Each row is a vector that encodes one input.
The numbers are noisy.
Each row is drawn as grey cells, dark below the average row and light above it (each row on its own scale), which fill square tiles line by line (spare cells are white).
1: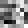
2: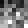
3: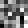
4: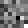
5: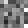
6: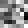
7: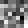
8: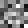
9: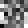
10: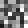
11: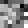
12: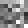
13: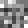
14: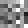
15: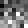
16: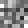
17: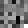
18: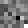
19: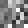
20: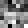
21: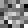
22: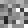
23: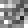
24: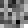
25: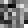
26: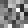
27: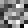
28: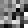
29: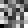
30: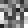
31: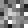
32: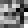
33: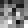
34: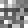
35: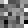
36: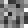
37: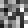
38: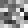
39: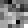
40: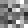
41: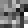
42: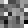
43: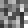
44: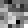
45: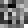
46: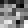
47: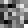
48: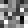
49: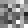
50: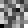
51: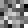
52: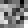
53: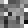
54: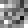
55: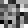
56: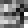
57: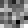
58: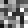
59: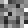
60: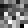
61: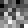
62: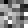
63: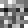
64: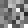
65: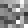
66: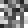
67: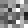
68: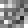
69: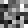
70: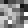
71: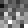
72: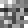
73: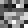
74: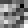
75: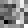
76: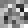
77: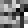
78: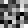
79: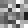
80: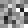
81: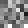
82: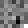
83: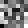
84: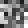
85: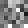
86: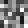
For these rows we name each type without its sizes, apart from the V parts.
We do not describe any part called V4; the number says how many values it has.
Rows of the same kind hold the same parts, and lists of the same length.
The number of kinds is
2.
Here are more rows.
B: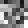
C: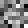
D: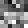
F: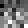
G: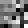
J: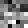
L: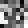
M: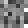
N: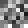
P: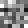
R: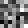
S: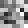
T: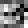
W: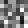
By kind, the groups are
B, C, D, F, G, J, L, P, T, W
M, N, R, S

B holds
a point on a line.
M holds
a true/false value and a value of V4.
